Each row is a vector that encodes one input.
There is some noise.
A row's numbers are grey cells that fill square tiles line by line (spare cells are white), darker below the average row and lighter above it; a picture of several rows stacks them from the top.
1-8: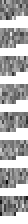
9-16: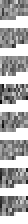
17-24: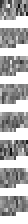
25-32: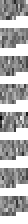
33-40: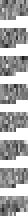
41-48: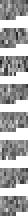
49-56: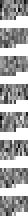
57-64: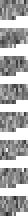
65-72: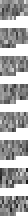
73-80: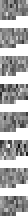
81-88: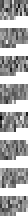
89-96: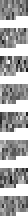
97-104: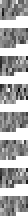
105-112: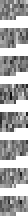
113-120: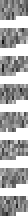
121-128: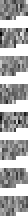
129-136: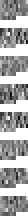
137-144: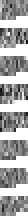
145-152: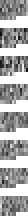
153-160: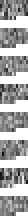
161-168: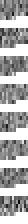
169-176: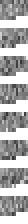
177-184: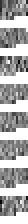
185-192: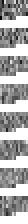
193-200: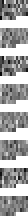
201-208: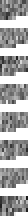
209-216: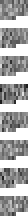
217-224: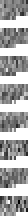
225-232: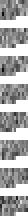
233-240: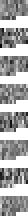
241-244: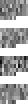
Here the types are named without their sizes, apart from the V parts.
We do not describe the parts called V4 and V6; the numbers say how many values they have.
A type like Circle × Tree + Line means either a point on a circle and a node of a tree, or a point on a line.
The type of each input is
(Bool × V4 + Line) × V6 + Tree.
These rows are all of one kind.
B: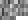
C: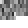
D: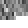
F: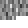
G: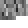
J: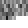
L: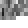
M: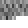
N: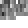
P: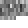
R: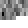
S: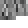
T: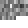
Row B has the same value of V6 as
F and T.
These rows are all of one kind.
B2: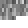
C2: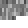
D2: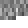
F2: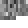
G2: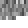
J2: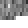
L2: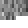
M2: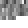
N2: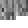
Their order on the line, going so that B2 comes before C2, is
J2, B2, C2, L2, N2, G2, D2, M2, F2.
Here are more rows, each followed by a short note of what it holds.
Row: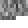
a point on a line and a value of V6
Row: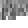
a point on a line and a value of V6
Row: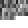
a node of a tree
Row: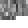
a point on a line and a value of V6
